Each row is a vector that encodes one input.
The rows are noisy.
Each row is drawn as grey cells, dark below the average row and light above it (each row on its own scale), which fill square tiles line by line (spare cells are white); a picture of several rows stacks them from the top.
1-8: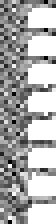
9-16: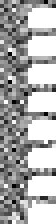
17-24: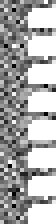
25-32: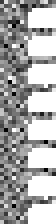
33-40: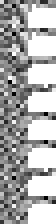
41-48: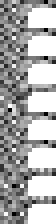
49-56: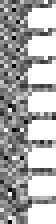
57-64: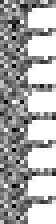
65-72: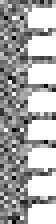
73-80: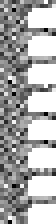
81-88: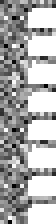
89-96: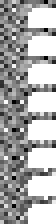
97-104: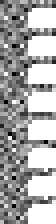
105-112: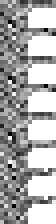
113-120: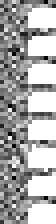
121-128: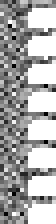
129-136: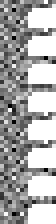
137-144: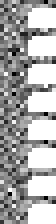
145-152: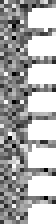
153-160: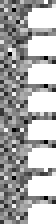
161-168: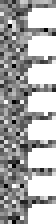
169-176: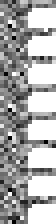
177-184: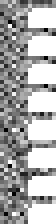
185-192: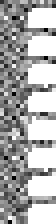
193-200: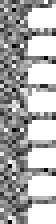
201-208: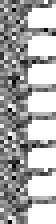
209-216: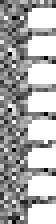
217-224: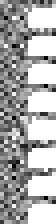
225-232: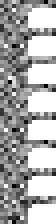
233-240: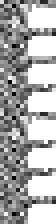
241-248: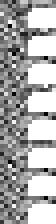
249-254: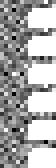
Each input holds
three true/false values.
